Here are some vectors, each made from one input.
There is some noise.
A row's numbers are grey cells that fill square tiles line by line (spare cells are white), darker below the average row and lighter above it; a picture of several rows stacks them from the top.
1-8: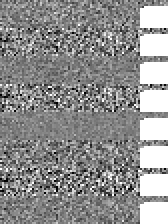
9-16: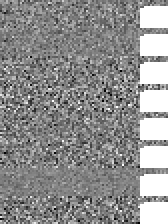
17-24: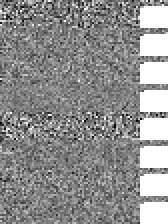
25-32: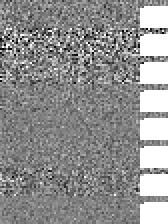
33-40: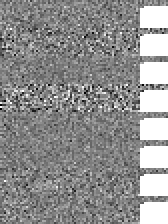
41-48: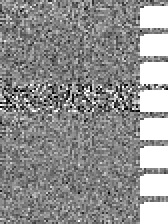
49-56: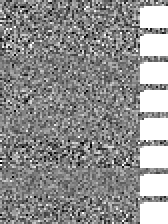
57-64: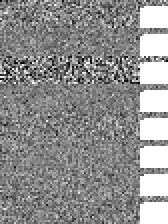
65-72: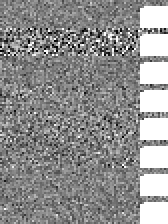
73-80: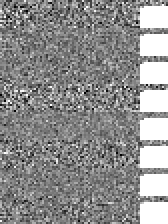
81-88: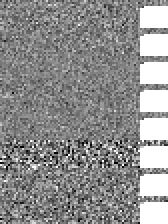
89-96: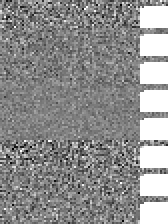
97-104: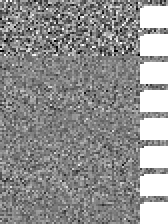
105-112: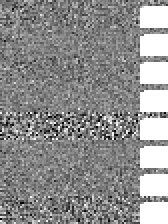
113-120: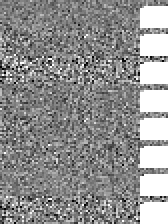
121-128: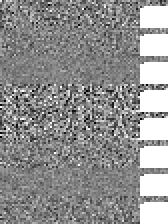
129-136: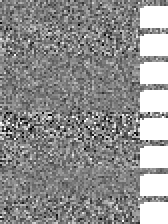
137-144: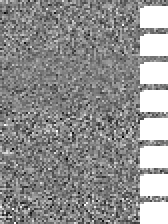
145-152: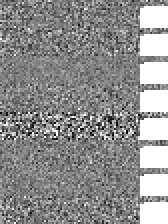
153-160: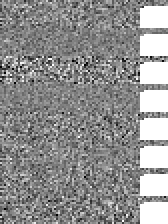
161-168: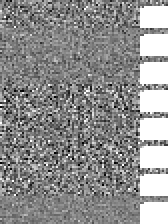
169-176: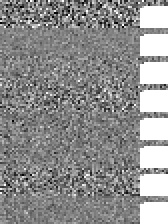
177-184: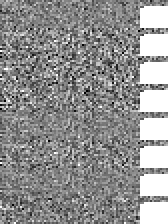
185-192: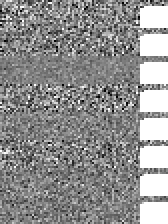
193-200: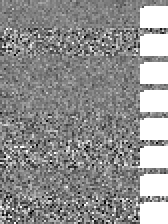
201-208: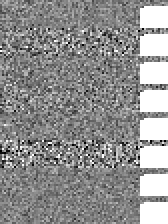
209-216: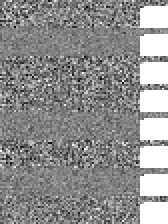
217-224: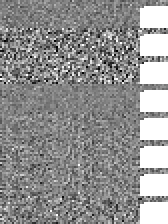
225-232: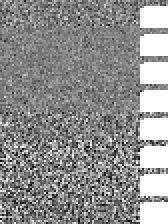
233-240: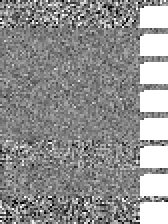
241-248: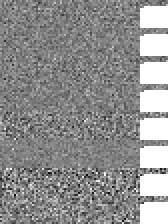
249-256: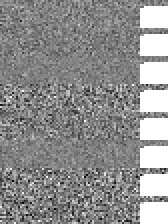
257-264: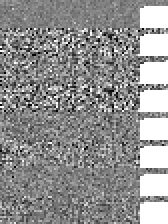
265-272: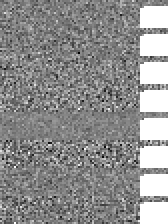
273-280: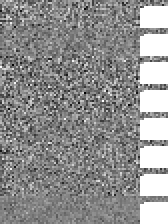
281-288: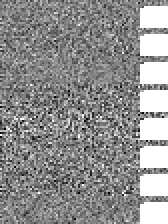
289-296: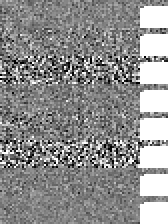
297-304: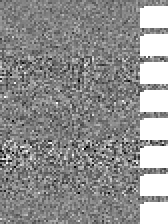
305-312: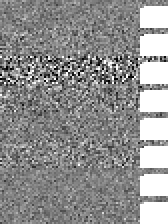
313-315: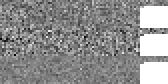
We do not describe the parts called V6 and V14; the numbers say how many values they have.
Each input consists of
either a point on a 16-point circle, a point on a 9-point line and a value of V14, or four true/false values and a value of V6.
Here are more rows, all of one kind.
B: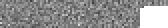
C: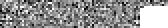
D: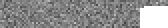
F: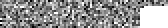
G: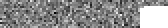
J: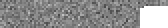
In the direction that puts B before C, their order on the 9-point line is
G, D, J, F, B, C.
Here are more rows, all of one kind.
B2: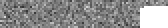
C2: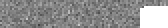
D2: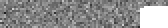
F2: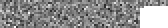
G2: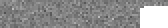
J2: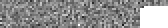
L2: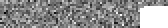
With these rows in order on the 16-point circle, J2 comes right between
G2 and L2.
